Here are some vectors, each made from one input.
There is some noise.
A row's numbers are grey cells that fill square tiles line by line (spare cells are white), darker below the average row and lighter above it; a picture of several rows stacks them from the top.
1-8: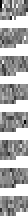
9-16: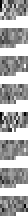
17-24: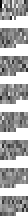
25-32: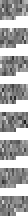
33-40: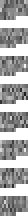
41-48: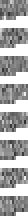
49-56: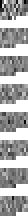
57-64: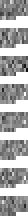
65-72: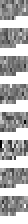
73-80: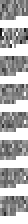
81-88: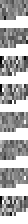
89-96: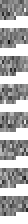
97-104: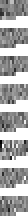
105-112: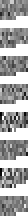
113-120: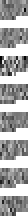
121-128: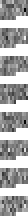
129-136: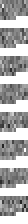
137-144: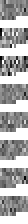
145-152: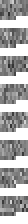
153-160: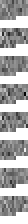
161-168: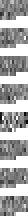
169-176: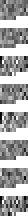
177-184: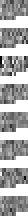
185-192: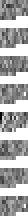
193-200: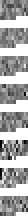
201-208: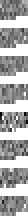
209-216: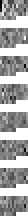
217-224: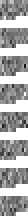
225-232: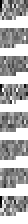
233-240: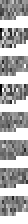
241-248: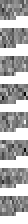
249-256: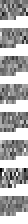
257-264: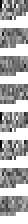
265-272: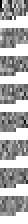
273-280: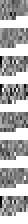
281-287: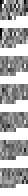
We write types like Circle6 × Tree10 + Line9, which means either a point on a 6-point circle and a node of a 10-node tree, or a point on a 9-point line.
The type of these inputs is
(Bool × Bool × Bool × Bool + Unit) × Line7 + Line8.
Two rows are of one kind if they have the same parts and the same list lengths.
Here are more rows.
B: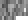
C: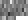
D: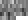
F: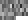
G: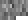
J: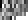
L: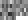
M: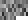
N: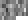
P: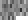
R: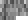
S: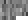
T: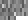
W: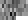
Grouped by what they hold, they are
B, F, N
C, D, G, L, M, P, R, S, T, W
J

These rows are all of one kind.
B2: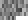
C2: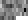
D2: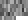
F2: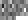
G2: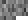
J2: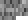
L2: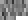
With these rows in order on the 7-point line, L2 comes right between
B2 and J2.
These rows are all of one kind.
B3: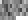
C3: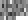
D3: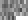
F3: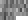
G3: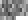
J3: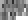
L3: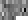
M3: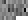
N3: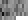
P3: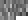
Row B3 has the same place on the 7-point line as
G3 and N3.
